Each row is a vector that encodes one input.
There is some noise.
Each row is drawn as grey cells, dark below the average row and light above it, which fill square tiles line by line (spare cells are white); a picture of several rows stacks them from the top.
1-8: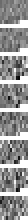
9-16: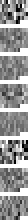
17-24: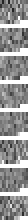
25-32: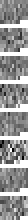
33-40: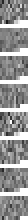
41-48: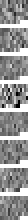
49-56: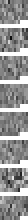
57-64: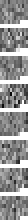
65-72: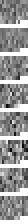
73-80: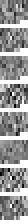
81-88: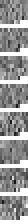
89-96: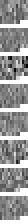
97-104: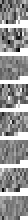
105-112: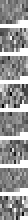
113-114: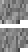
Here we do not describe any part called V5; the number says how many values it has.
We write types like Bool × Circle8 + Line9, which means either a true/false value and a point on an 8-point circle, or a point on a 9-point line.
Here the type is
(Bool × Bool × Bool + Unit) × Line8 + V5.
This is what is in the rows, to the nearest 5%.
About 80% of them hold a point on an 8-point line, together with either a fixed value, or three true/false values. The rest hold a value of V5.
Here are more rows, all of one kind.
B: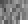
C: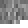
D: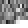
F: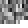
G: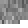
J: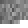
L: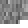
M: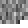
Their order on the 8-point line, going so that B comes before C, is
B, L, D, J, C, M, G, F.
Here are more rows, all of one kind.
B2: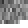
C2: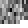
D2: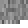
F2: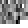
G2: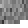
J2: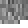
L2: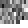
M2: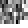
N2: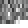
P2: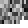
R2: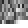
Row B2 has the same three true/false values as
C2 and M2.
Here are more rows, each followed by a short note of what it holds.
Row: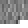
a point on an 8-point line and three true/false values
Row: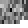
a point on an 8-point line and three true/false values
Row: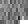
a point on an 8-point line
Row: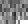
a value of V5
